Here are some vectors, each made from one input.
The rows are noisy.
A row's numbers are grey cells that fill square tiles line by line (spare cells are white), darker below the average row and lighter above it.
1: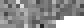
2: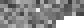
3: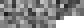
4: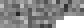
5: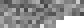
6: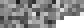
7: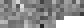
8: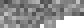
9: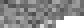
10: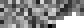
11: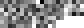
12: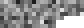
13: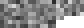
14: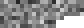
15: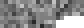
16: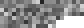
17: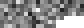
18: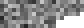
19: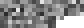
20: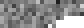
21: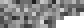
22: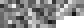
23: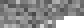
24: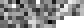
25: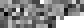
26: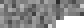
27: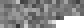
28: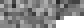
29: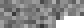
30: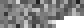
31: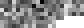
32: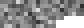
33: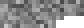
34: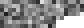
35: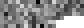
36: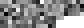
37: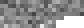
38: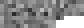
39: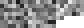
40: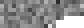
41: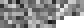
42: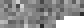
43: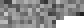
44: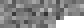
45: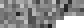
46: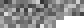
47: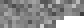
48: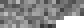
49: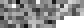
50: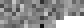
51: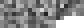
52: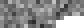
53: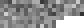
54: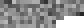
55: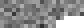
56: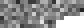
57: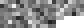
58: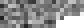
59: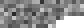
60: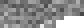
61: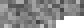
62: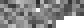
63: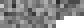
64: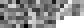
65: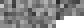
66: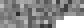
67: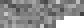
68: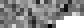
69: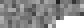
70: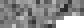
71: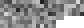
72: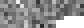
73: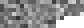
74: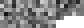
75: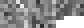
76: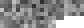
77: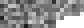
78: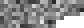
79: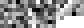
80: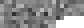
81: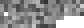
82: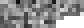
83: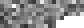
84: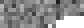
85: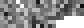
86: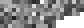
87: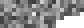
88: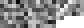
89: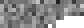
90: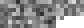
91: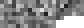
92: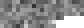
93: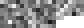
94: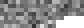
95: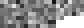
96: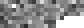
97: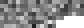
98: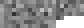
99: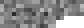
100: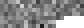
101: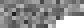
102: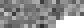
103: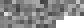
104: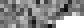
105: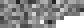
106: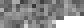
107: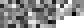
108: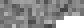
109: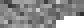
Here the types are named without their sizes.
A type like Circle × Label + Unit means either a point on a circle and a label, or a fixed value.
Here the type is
Line + Tree.
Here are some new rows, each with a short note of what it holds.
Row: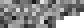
a point on a line
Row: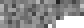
a node of a tree
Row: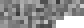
a node of a tree
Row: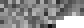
a node of a tree
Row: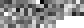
a node of a tree
